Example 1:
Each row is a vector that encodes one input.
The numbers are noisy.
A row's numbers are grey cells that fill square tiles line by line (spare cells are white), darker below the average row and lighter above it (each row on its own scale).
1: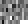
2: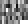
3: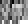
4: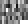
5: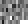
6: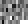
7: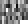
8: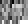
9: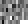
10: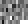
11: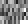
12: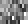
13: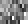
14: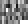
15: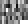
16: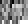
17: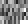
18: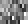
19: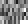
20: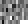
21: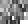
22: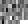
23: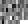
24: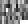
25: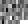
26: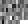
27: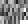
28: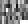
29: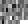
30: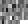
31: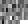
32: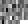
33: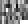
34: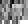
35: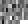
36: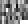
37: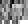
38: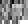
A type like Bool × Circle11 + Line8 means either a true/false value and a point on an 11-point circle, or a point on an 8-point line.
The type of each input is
Label5.
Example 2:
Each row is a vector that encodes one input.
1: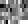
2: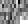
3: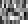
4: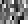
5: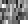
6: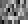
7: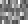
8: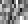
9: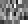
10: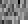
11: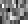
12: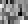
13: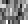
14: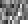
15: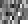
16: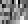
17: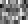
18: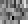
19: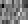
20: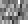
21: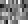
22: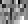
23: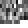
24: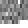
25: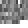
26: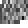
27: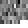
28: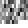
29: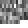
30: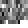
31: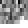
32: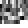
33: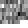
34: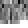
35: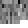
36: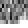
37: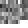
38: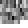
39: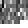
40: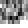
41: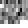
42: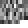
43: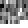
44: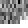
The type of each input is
Bool × Bool × Bool + Unit.
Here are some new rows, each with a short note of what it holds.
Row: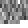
a fixed value
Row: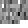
three true/false values
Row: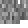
a fixed value
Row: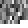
a fixed value
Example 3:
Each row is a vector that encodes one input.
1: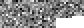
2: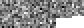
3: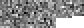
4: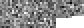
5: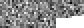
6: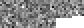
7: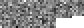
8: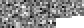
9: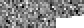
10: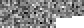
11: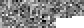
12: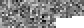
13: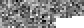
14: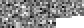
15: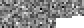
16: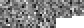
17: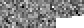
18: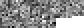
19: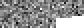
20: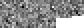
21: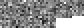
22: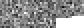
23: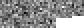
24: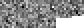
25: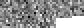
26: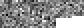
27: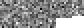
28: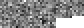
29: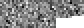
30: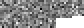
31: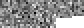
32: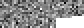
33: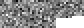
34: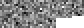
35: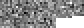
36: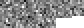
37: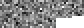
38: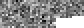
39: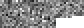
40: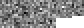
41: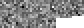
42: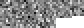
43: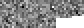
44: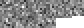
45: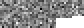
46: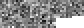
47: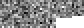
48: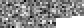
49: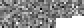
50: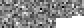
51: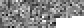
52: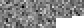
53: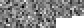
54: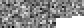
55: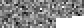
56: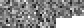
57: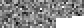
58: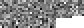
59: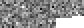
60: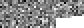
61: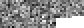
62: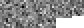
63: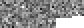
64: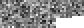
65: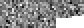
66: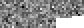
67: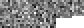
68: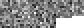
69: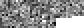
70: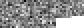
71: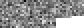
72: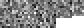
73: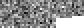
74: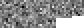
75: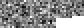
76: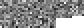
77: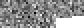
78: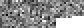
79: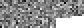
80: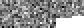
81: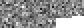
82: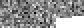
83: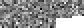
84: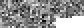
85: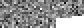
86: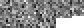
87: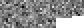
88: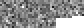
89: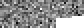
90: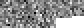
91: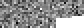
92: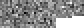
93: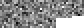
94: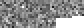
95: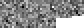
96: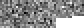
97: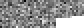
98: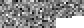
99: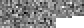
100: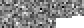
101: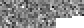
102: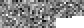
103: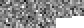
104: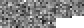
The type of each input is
Bool × Bool × Bool.
